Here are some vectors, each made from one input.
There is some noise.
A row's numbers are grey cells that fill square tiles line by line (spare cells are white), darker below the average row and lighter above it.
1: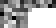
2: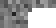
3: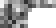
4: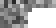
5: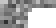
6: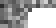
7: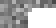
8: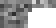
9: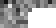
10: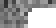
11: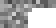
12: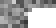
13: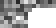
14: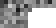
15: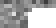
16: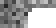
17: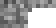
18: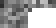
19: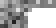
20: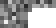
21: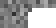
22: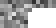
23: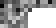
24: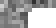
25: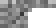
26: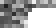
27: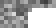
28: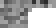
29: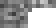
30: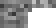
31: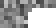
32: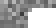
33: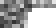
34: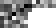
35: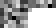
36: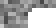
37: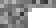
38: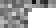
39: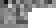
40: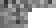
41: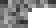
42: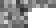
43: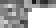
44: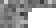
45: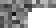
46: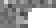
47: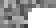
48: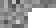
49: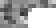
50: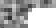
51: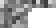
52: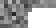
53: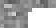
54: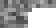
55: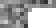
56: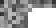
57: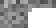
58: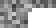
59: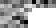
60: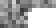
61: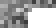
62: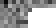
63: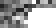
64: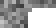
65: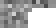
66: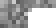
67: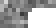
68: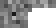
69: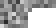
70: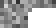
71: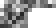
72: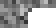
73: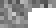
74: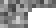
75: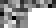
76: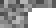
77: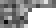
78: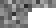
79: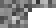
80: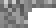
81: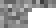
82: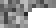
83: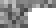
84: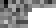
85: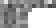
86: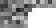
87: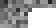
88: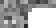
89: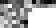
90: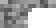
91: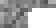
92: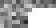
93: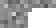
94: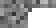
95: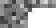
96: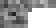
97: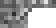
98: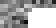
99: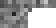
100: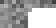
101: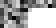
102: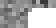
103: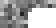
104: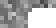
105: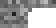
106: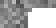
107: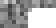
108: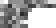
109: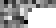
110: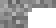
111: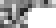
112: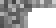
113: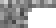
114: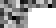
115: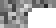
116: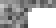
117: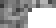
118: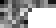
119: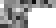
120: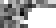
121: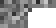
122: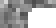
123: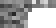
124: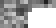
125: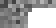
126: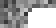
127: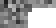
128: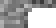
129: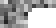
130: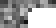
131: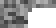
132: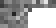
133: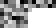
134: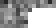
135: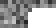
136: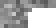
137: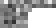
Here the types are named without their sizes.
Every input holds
a list of points on a line.
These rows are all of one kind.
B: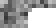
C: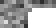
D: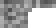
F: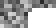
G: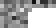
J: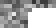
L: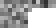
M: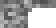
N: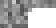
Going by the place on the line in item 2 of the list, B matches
C, F and J.
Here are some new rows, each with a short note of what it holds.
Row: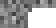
a list of one item
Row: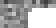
a list of two items
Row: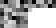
the empty list
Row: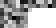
the empty list
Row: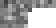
a list of one item
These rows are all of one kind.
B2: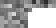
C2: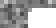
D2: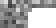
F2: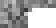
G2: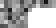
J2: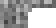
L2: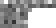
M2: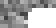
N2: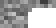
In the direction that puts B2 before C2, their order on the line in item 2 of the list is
G2, D2, J2, F2, L2, B2, C2, M2, N2.
